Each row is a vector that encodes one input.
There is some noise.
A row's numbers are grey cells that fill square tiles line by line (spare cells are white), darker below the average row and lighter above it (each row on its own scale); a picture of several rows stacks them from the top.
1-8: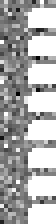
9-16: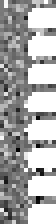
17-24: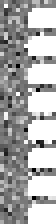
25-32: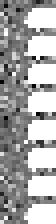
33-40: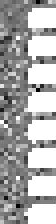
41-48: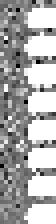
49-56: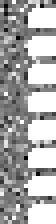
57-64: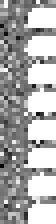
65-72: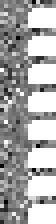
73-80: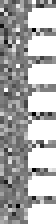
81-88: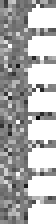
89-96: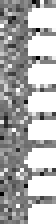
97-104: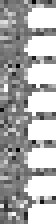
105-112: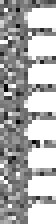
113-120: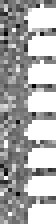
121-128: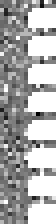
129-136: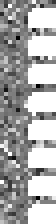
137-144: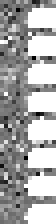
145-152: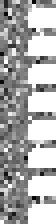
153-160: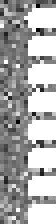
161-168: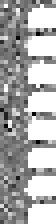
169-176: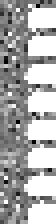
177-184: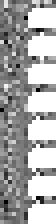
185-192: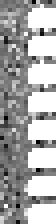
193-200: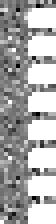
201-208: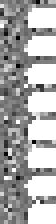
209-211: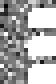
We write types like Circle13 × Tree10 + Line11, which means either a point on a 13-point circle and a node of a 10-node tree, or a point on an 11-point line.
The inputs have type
Label8 × (Line12 + Tree10).
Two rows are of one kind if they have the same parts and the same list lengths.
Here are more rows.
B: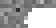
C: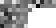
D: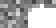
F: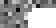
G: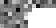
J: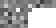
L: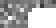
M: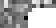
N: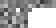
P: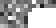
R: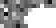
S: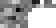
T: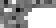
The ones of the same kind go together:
B, C, D, F, G, J, N, R, S, T
L, M, P

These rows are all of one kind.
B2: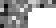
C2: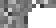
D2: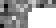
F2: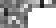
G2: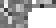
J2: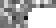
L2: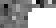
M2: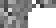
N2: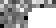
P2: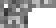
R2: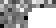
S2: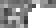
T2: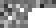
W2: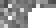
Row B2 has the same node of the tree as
L2, N2, R2 and T2.
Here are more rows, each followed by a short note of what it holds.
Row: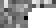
one of 8 labels and a node of a 10-node tree
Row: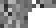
one of 8 labels and a node of a 10-node tree
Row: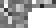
one of 8 labels and a node of a 10-node tree
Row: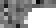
one of 8 labels and a point on a 12-point line
